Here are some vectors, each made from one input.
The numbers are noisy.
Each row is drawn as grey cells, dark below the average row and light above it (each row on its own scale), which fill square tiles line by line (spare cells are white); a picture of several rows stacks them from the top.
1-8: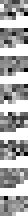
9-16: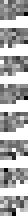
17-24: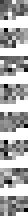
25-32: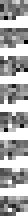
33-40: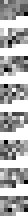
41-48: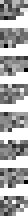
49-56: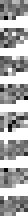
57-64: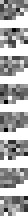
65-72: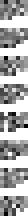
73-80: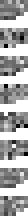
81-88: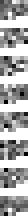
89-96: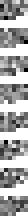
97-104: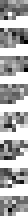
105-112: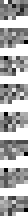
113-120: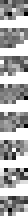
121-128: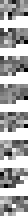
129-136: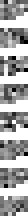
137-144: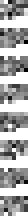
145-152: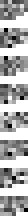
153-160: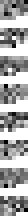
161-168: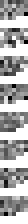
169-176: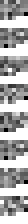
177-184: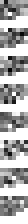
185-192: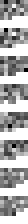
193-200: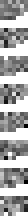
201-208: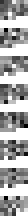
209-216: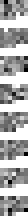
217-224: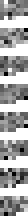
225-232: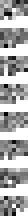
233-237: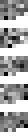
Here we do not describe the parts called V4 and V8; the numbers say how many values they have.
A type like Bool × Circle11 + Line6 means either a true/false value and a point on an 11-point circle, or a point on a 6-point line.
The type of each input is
(Bool × V8 + V4) × (Line5 + Line9).
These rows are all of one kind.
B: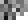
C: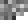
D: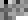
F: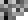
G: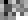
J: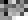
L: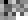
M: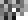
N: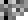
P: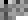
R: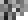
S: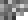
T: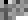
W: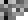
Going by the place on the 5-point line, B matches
G, L and R.
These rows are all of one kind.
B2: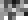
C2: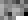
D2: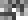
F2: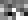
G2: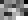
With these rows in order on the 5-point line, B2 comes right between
C2 and F2.
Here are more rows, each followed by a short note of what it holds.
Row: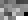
a point on a 5-point line, a true/false value and a value of V8
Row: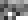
a point on a 9-point line and a value of V4
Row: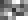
a point on a 9-point line and a value of V4
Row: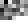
a point on a 9-point line and a value of V4
